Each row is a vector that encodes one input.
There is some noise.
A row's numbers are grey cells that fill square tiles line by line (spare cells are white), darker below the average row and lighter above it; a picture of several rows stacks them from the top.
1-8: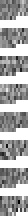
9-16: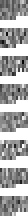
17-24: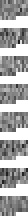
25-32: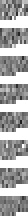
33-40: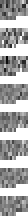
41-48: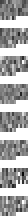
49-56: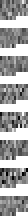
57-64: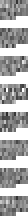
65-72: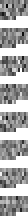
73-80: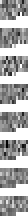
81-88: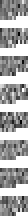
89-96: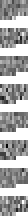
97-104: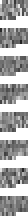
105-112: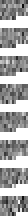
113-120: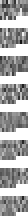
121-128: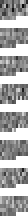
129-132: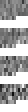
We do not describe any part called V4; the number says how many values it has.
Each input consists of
either a true/false value and a value of V4, or a list of up to two points on a 6-point line.
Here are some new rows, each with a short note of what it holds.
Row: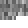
a true/false value and a value of V4
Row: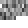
the empty list
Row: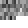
a true/false value and a value of V4
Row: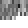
a true/false value and a value of V4
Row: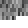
a list of two items
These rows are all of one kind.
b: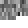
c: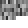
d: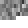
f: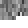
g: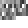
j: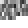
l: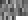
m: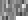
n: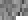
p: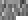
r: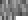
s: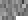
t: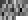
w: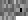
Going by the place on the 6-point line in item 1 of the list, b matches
d, f, n and t.
